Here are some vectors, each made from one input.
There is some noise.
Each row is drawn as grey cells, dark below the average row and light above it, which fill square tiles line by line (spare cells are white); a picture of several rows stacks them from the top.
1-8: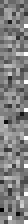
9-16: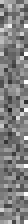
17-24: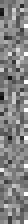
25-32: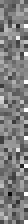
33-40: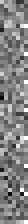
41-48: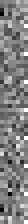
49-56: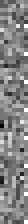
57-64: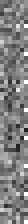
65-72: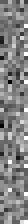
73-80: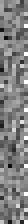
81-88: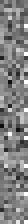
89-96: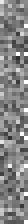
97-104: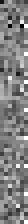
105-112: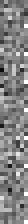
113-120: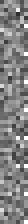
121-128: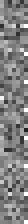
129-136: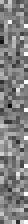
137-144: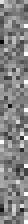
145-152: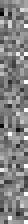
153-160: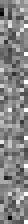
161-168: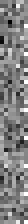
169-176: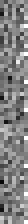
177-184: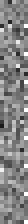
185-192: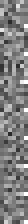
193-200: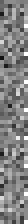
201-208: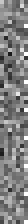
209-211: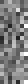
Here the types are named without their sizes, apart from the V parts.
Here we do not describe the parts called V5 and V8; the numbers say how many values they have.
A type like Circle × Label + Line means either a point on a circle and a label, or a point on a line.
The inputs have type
Bool × V5 + Label × (Line + V8).
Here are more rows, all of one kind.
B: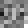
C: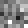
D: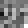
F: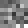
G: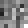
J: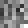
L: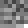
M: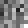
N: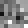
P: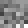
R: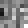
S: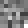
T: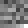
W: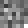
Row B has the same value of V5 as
D, S and W.
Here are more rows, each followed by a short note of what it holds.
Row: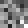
a label and a point on a line
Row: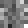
a label and a point on a line
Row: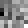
a true/false value and a value of V5
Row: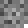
a true/false value and a value of V5
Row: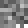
a true/false value and a value of V5
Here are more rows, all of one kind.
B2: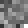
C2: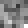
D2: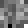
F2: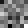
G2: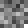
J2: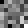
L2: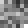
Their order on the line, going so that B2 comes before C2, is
B2, J2, F2, C2, G2, D2, L2.
